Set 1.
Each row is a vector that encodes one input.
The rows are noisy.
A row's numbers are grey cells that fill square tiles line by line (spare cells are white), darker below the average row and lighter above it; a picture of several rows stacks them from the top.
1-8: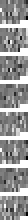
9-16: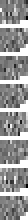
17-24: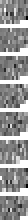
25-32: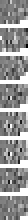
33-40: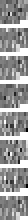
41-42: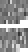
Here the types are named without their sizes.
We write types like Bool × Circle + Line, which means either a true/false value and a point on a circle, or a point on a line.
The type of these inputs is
Line.
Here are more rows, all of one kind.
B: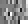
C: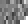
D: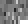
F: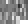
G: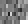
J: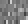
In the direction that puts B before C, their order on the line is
B, G, C, J, D, F.
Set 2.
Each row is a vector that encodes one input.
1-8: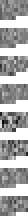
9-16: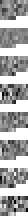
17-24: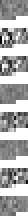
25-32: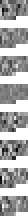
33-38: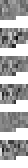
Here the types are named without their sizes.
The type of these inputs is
Bool × Bool × Bool.
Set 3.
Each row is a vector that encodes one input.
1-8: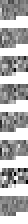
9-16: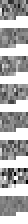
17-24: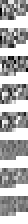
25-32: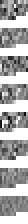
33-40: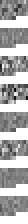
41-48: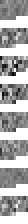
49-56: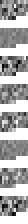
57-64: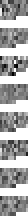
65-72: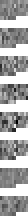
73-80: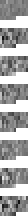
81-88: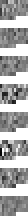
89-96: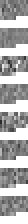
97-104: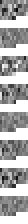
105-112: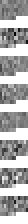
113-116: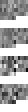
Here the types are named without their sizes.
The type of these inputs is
Label.
